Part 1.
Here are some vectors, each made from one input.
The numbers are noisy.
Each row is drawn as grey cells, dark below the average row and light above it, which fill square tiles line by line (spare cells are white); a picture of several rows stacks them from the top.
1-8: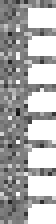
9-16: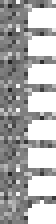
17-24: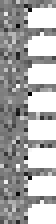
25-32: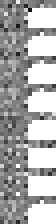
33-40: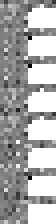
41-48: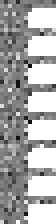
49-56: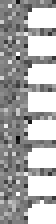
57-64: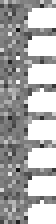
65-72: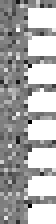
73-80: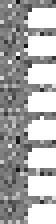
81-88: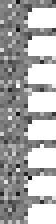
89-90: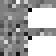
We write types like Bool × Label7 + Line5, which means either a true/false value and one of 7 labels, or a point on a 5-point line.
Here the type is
Bool × Bool × Bool × Bool.
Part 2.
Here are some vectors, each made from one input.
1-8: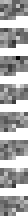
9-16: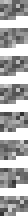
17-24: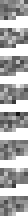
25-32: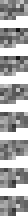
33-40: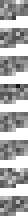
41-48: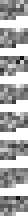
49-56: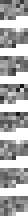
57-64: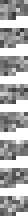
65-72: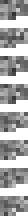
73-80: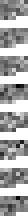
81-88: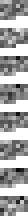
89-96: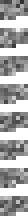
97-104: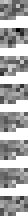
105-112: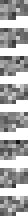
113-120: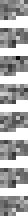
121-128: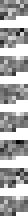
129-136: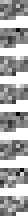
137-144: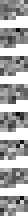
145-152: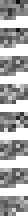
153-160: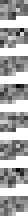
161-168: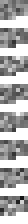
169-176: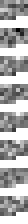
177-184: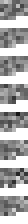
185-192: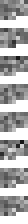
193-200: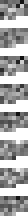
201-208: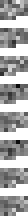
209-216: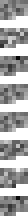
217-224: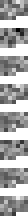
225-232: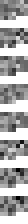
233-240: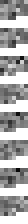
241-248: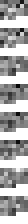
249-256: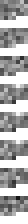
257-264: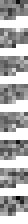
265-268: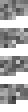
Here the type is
Bool × Bool × Bool × Bool.
